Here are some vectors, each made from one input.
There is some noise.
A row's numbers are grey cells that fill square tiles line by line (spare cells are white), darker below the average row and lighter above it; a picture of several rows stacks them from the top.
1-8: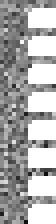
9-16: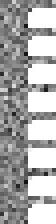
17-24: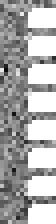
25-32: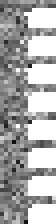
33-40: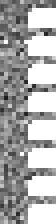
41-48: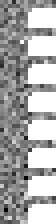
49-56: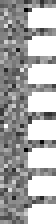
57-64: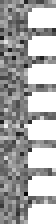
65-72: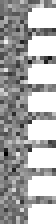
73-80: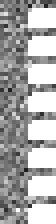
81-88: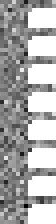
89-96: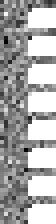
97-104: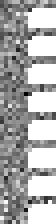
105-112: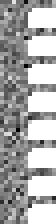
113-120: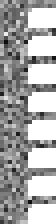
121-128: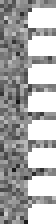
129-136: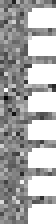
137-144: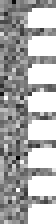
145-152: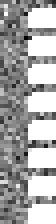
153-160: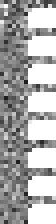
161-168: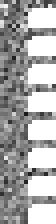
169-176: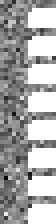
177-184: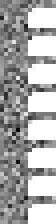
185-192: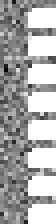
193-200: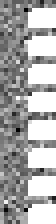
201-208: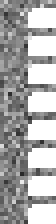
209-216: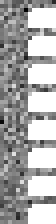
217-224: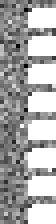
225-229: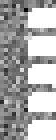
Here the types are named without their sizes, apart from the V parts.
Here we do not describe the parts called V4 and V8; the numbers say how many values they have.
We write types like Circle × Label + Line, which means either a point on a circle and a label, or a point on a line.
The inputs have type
(Line + V4) × V8 + Tree × Tree.
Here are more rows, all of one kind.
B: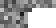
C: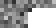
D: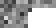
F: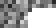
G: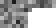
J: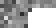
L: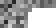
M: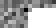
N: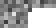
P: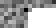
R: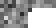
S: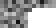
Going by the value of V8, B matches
C, D, J and R.
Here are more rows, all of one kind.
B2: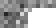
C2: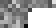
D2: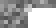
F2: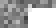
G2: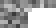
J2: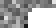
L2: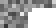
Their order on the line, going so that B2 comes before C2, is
G2, L2, B2, D2, F2, J2, C2.
